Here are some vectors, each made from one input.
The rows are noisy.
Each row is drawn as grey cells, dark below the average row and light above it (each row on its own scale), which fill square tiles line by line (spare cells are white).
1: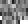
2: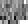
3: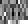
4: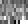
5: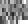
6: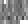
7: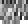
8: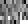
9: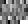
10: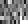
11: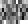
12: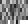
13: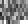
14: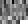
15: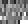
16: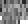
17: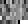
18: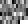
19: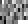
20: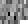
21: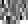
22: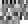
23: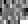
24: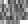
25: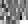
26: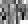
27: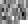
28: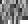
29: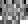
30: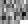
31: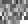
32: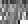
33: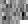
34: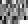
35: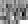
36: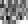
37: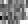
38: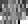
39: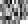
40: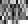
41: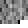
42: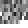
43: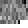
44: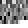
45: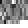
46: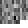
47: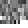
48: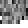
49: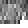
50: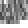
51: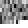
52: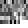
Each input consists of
a node of each of two 7-node trees.
